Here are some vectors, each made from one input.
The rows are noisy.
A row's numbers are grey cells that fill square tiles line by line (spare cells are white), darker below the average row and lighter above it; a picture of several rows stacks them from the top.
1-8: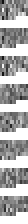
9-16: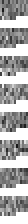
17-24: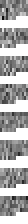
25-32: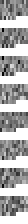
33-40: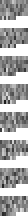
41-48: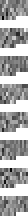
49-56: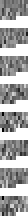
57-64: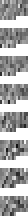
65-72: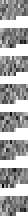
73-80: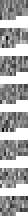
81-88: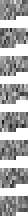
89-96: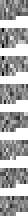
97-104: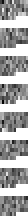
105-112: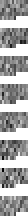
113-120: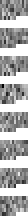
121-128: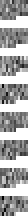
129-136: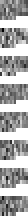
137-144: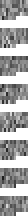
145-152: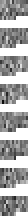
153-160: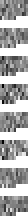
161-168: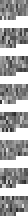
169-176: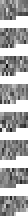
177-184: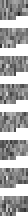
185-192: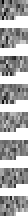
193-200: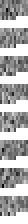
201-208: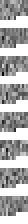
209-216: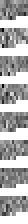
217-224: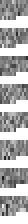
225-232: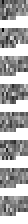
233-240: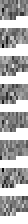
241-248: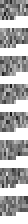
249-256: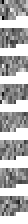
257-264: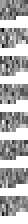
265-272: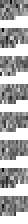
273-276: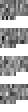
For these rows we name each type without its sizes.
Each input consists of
a point on a circle, together with either a point on each of two lines, or a node of a tree.
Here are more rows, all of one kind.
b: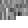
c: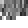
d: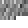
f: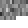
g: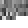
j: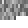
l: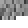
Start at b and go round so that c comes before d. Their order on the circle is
b, g, c, f, l, d, j.
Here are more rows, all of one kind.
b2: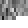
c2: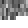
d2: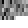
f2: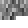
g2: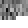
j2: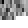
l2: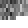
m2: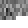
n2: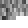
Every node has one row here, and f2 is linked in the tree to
c2.
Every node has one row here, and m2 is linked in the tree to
n2.
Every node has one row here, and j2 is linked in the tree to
d2.
